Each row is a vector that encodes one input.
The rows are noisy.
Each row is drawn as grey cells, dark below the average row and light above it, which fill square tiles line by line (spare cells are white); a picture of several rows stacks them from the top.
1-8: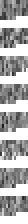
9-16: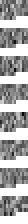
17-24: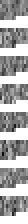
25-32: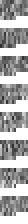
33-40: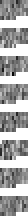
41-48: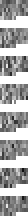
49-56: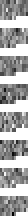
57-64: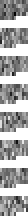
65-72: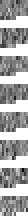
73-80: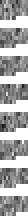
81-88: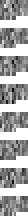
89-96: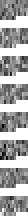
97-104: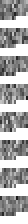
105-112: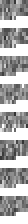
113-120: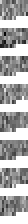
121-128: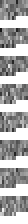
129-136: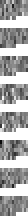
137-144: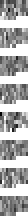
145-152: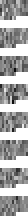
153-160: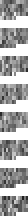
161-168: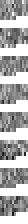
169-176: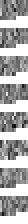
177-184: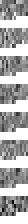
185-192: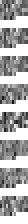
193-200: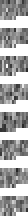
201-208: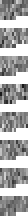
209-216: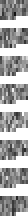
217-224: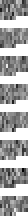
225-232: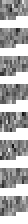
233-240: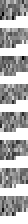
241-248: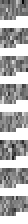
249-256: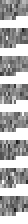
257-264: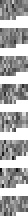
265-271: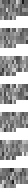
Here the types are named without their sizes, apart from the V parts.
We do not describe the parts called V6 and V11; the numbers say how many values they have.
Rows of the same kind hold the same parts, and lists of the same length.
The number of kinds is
3.
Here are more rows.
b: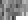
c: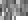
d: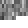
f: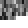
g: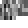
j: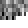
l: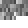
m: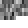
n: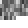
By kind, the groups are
b, j
c, g, l, m, n
d, f

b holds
a label, a point on a line and a value of V6.
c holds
a value of V11.
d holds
a label and a point on each of two lines.
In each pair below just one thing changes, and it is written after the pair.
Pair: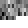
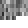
the place on the line
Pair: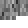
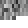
the label
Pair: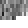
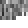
the value of V6
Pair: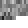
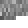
the label
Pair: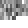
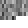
the label
